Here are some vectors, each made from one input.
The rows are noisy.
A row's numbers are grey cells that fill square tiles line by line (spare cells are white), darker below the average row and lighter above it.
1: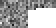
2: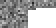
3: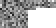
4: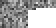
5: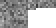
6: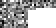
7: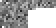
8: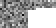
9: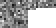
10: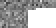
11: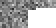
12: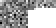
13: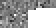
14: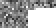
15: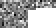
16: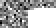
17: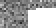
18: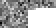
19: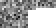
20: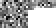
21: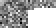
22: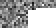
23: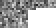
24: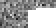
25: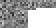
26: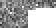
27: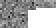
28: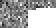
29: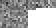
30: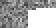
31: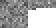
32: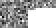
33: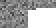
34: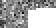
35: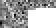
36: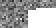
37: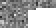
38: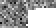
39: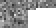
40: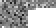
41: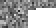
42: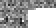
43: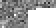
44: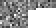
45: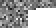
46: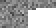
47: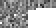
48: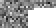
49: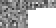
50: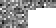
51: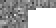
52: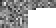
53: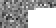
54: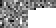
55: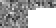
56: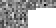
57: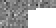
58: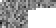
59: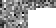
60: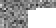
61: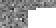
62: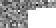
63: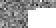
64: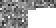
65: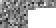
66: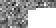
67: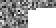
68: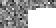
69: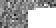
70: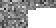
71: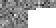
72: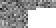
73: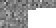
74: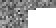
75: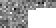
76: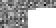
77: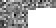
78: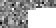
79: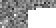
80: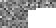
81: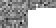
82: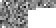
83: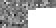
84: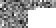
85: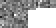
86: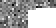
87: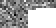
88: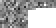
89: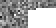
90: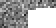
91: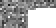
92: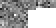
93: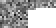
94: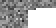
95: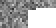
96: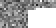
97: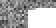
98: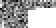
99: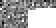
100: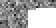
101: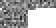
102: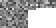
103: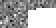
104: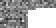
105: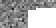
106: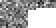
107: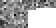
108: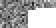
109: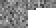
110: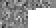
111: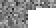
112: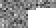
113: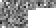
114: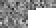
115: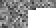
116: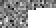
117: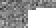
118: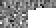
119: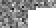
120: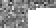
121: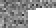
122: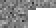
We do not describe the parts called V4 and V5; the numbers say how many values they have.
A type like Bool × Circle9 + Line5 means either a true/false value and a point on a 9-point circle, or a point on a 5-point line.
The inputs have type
Circle6 × (Line6 + V4 × V5).
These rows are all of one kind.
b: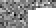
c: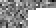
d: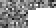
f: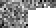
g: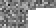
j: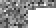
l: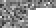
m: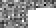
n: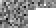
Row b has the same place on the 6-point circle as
d, j and n.
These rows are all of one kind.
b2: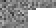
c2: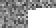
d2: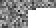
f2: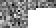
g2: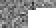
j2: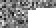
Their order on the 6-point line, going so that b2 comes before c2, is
f2, j2, b2, d2, g2, c2.
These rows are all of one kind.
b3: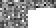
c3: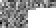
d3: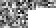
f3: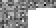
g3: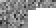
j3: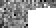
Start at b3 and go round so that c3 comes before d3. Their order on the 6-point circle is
b3, j3, g3, c3, d3, f3.
